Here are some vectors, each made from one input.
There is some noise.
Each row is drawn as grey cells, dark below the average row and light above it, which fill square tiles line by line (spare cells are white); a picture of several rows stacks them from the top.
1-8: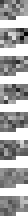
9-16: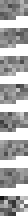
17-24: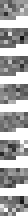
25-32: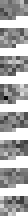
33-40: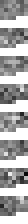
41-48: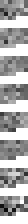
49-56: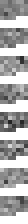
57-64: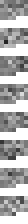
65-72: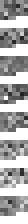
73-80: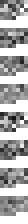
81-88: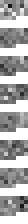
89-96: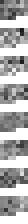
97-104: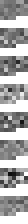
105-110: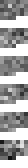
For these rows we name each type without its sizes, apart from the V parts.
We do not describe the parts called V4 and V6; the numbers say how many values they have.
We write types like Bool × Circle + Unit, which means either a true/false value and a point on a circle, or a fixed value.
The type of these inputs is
Bool × V6 + Line × V4.
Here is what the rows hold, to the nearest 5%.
About 45% of them hold a point on a line and a value of V4. The rest hold a true/false value and a value of V6.
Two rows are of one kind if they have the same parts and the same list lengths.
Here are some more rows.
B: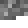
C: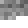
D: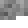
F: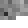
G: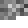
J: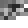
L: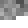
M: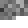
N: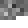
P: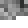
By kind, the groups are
B, G, L, N, P
C, D, F, J, M

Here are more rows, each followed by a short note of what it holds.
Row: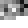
a point on a line and a value of V4
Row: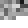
a point on a line and a value of V4
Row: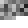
a true/false value and a value of V6
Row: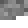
a point on a line and a value of V4
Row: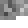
a true/false value and a value of V6
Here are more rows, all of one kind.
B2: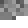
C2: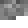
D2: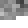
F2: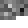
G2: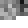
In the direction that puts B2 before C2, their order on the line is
B2, G2, F2, C2, D2.
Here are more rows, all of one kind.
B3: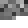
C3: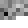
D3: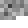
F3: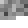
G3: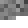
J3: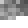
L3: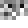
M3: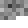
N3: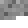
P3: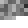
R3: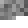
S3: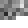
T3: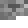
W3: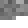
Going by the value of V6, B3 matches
J3, R3 and T3.
